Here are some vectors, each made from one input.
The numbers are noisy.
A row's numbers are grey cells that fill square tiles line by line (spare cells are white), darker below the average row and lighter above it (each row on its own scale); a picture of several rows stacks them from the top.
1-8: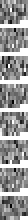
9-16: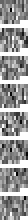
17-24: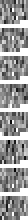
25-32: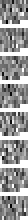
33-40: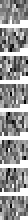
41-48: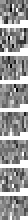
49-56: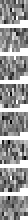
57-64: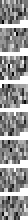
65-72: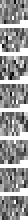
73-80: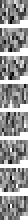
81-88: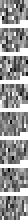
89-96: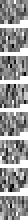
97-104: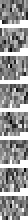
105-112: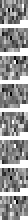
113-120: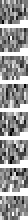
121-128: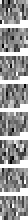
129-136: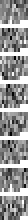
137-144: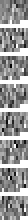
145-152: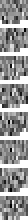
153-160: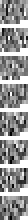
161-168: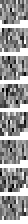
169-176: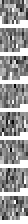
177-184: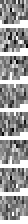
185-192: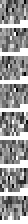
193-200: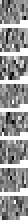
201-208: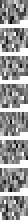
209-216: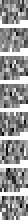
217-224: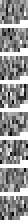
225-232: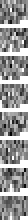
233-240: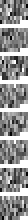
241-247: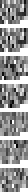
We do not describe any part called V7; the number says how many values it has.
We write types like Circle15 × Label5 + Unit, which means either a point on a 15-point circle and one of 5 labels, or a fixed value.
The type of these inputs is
List3(Bool × V7).
